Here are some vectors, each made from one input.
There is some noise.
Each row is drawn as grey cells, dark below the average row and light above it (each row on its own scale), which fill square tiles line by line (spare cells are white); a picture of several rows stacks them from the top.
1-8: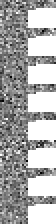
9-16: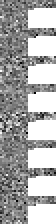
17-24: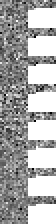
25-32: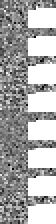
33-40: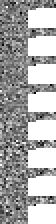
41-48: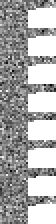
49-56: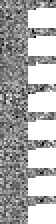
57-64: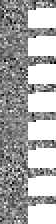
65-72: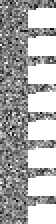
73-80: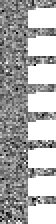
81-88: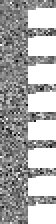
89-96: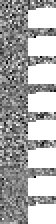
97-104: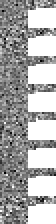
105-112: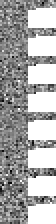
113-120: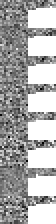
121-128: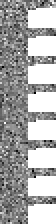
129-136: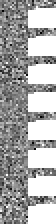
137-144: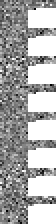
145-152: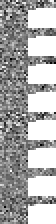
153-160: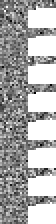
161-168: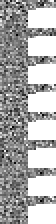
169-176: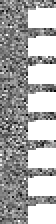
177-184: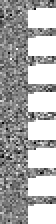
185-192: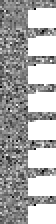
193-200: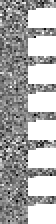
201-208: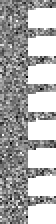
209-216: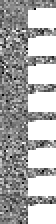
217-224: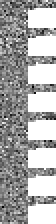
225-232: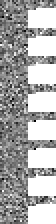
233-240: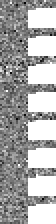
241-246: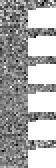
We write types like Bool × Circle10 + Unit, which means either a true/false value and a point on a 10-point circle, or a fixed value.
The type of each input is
Bool × Line9 + Line6 × (Line6 + Line7).
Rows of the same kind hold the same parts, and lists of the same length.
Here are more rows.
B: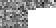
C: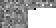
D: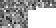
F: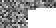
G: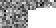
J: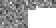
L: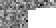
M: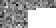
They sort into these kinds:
B, G, L
C, D, F, M
J

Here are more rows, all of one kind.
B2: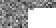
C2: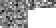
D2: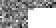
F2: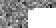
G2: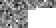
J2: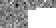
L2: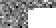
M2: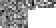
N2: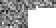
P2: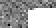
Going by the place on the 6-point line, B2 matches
D2 and F2.
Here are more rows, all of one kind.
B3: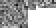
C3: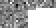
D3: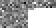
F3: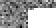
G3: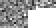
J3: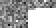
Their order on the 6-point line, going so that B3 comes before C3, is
G3, B3, C3, J3, D3, F3.
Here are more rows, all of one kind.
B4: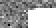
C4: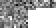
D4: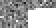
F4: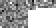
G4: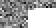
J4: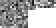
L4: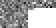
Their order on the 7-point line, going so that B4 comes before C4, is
L4, F4, D4, B4, J4, C4, G4.
